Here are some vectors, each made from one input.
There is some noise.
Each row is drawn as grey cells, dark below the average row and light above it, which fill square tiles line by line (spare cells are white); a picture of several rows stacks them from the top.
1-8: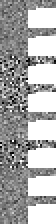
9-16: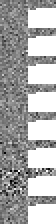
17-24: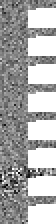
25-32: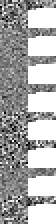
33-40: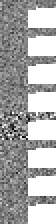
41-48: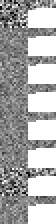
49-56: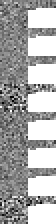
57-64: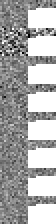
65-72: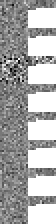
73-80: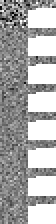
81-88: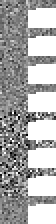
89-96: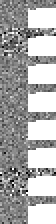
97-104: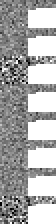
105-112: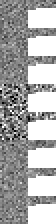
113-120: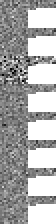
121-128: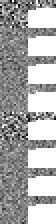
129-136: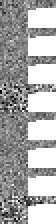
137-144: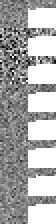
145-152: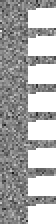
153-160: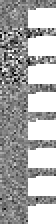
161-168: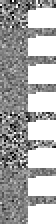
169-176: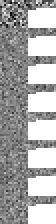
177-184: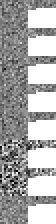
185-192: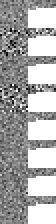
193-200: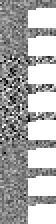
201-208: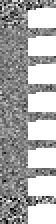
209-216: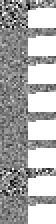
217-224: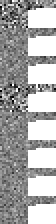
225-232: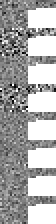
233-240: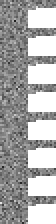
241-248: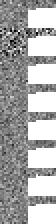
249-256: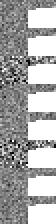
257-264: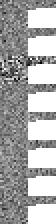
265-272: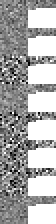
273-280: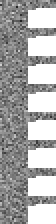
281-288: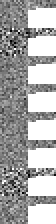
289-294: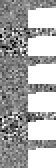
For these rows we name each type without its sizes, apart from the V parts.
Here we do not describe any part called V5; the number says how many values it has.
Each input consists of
two values of V5, together with either a label, a point on a line and a true/false value, or a value of V5.
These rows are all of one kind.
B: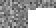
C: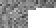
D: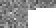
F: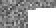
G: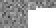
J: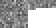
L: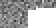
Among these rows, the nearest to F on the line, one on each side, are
B and J.
